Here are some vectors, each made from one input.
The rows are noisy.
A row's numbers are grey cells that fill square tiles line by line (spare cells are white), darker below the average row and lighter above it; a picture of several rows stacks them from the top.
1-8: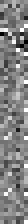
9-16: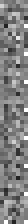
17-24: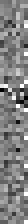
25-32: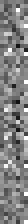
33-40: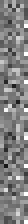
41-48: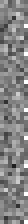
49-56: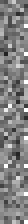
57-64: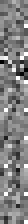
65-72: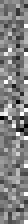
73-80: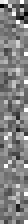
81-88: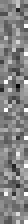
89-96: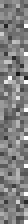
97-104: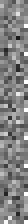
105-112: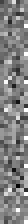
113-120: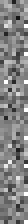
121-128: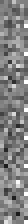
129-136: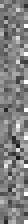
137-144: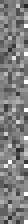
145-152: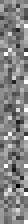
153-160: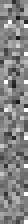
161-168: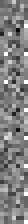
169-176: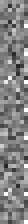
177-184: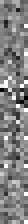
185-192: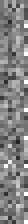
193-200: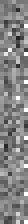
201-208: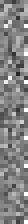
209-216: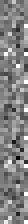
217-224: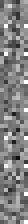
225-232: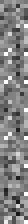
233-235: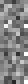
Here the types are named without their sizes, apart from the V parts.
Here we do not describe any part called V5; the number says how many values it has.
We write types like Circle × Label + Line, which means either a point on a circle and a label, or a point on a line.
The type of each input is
List(Bool × (Line + V5)).
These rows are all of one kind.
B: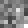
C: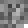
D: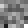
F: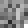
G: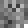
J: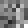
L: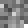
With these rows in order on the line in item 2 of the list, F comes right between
B and J.
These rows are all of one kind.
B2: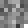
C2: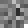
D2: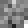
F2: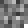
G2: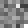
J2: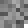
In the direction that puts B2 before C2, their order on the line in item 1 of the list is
D2, B2, G2, C2, J2, F2.
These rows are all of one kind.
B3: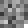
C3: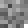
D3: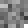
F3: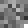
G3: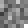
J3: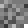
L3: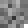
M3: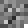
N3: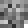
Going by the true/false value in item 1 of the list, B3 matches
F3, M3 and N3.
